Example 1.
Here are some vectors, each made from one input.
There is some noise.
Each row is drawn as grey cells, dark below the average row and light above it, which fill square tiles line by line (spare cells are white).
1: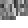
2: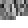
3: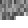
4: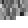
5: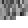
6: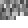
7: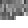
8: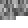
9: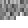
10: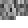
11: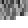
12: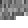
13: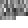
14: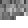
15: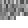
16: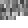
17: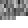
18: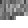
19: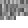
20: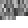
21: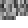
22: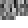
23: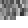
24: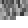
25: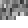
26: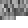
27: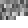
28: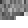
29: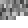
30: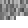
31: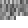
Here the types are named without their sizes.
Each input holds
a point on a circle.
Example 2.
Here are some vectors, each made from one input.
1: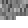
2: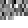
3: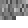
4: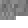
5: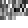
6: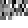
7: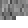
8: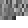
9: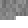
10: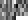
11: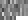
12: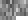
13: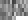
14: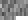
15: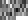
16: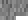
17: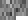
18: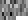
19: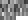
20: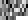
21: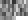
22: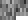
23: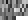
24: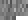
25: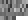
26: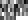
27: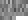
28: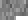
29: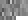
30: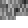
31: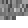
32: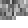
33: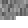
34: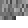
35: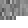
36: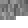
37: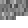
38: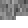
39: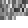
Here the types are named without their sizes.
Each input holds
a point on a line.
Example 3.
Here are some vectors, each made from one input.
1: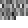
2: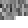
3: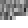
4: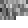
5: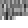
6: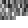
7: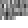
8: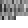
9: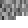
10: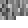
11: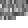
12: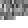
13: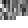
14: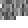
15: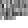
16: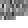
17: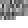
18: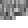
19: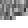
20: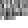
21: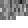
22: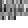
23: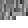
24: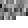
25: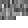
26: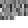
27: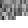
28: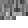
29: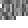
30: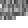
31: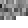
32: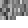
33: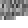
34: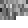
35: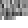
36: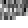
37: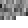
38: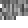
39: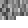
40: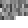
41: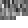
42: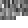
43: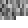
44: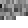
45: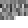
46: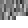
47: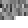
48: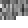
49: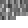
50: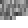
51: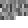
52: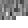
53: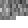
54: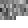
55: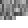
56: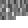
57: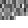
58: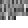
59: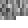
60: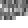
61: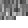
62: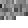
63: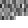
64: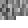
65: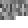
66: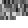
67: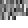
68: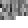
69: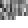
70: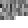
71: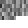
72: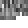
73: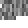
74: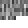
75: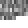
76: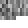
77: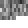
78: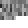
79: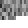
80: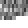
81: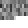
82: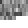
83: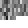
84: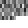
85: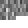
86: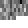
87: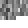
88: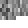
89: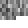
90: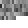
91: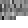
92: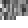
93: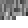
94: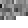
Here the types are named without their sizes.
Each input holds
four true/false values.
